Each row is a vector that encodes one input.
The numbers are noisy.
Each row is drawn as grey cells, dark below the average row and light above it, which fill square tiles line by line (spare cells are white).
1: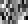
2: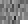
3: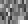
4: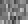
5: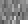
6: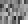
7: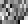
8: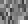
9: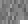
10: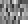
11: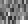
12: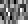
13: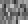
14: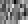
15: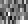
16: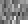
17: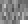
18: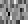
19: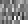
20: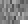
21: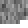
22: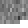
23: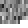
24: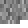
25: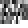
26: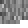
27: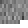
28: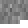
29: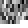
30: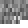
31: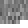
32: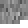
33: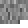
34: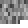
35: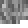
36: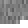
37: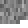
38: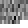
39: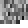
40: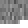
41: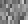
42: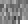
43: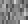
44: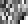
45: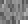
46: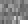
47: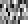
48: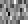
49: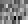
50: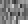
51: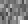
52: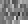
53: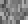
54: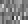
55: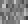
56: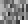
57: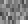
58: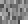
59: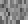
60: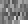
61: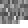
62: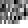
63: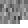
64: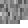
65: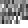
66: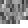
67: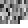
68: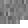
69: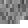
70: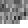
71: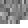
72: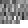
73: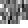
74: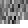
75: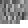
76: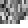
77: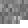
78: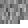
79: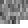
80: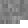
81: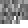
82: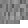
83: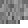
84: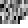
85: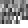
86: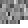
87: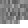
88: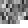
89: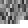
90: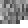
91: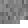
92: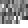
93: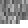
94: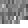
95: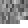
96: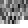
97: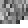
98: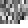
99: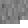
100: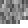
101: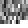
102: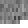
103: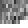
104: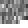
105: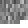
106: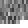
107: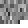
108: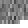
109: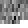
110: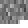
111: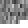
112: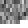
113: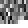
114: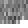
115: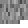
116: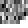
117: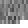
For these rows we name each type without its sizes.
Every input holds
a list of points on a line.
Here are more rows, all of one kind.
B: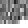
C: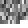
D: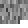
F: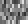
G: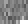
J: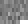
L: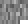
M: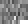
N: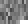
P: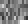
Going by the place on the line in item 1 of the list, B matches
C, F, M and P.
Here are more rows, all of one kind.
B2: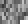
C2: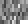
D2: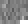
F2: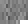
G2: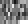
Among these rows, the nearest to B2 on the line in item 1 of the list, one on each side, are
C2 and G2.
